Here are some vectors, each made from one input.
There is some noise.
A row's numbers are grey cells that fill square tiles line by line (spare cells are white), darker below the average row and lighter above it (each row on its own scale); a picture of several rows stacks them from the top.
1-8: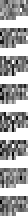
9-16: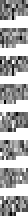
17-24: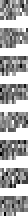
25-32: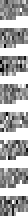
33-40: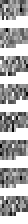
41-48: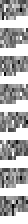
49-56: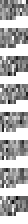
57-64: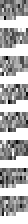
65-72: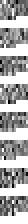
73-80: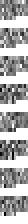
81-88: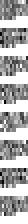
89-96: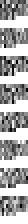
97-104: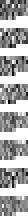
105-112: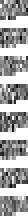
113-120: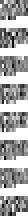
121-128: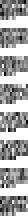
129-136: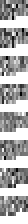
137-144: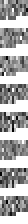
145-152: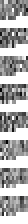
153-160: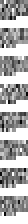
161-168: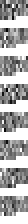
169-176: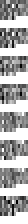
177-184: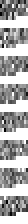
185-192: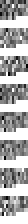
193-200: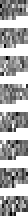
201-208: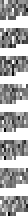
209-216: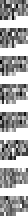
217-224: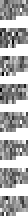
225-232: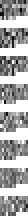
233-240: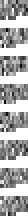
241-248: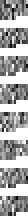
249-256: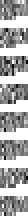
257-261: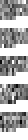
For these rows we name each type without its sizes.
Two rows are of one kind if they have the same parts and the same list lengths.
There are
2 kinds of row.
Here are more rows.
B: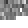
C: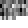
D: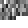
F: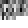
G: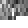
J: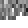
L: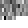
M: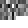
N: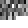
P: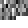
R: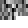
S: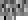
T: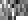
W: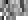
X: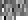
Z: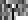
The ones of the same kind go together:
B, C, F, L, M, N, R, S, W, X, Z
D, G, J, P, T

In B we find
a point on a line.
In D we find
a label.
